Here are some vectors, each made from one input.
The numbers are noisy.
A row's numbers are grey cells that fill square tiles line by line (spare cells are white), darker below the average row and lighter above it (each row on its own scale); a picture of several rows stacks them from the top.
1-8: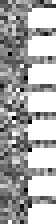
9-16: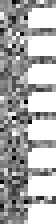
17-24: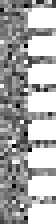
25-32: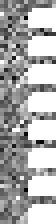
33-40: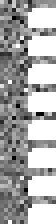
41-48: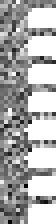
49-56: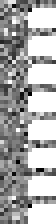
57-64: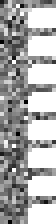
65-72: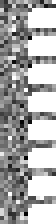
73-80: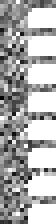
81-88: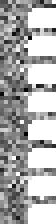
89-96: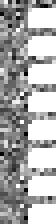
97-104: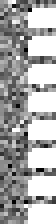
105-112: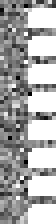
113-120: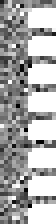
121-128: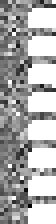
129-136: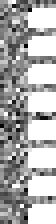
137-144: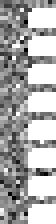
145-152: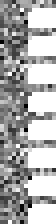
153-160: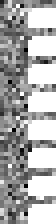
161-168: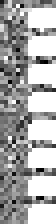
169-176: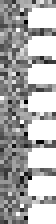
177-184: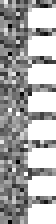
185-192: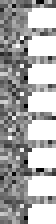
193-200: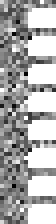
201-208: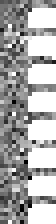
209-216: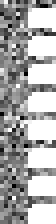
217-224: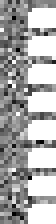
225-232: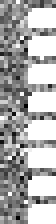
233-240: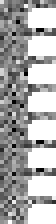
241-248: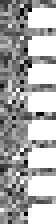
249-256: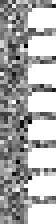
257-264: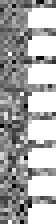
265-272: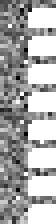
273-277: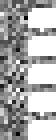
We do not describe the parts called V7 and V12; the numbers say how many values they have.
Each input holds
a value of V12, together with either a point on a 5-point line, or a true/false value and a value of V7.
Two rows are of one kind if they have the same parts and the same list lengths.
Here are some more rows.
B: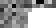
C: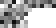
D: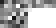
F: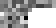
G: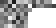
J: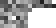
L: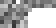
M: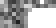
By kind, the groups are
B, F, J
C, D, G, L, M

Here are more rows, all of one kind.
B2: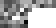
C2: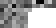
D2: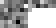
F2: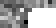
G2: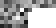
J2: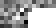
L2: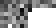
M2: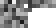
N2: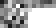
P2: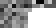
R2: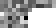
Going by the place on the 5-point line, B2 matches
D2, F2, M2 and R2.
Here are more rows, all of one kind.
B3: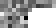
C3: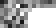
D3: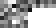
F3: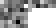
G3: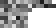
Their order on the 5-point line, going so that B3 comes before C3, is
F3, B3, D3, G3, C3.
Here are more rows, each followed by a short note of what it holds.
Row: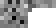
a true/false value, a value of V7 and a value of V12
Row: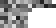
a point on a 5-point line and a value of V12
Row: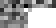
a true/false value, a value of V7 and a value of V12
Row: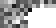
a true/false value, a value of V7 and a value of V12
